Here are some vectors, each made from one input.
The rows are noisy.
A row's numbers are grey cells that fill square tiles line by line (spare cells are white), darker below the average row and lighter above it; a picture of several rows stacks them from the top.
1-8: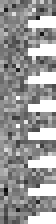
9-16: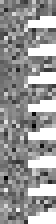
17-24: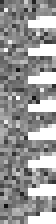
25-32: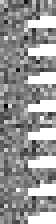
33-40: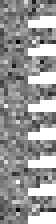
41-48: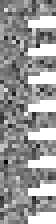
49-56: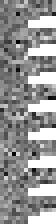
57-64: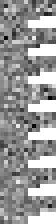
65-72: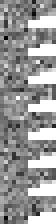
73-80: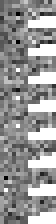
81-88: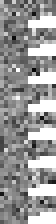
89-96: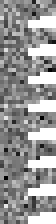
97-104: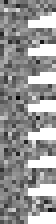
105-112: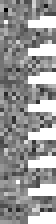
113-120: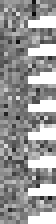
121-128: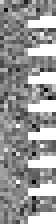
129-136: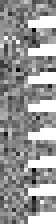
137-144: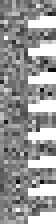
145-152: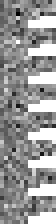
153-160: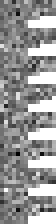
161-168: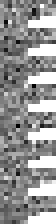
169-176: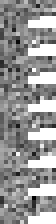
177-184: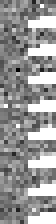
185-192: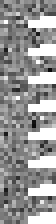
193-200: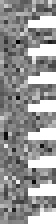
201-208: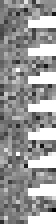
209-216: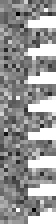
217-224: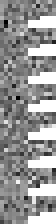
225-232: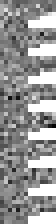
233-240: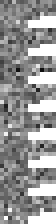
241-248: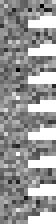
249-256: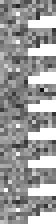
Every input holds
a true/false value, together with either a point on a 6-point line, or a point on a 10-point line.
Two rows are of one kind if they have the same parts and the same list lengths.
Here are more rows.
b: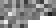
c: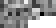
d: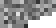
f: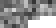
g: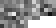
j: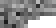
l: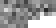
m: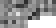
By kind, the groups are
b, d, g, l
c, f, j, m

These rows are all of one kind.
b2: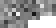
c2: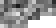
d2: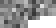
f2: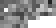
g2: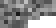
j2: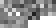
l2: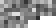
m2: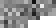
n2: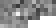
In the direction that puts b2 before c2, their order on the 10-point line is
f2, g2, d2, m2, b2, j2, l2, c2, n2.
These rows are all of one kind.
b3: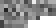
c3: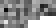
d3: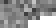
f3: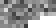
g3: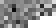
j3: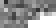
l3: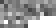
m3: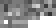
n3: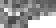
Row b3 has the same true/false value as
c3 and g3.
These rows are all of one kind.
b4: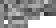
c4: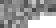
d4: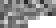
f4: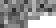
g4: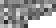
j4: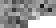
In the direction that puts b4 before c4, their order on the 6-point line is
d4, b4, c4, f4, j4, g4.
